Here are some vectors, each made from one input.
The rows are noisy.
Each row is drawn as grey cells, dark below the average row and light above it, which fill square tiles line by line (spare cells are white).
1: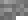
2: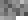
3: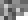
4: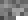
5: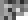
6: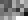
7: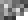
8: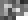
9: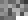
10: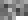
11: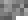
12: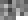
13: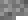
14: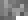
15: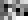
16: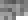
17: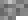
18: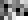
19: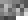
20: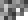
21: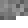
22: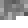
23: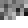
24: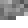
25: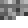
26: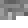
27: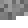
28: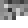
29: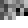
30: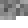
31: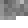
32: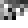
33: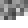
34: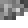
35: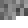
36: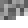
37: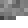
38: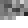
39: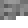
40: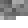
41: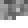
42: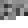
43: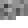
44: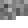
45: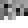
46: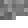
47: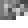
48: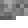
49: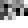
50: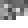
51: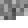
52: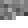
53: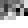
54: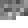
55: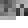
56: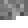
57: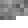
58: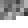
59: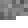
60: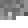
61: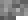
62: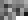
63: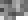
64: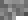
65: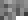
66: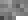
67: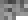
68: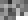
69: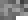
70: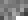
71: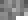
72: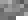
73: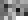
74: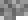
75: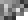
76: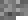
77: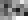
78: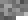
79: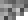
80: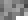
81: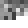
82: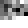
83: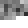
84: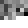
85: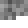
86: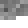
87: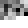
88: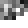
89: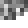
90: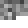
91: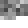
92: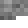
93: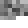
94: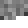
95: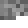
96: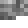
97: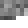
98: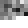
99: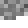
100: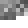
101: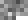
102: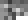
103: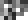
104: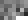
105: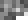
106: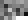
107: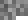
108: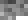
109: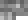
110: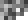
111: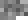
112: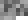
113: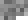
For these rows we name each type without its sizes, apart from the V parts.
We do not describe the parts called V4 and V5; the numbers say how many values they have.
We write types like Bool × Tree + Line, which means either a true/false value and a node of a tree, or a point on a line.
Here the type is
(Bool × V5 + Line) × V4.
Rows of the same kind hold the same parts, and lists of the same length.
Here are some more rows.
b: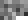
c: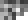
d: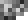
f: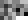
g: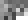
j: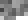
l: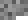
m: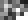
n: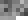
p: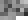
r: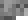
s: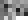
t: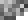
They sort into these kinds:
b, d, f, l, m, r, s, t
c, g, j, n, p

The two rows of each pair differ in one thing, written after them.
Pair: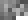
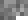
the true/false value
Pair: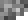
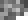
the true/false value
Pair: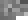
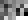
the true/false value
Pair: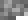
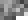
the true/false value
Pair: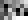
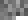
the true/false value
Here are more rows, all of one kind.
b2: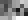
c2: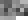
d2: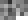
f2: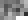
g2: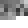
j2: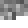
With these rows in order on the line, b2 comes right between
c2 and d2.
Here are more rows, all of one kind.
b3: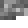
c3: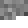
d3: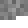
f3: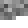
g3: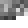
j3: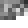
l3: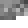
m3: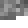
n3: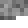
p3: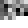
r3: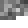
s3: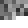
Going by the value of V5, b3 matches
p3, r3 and s3.
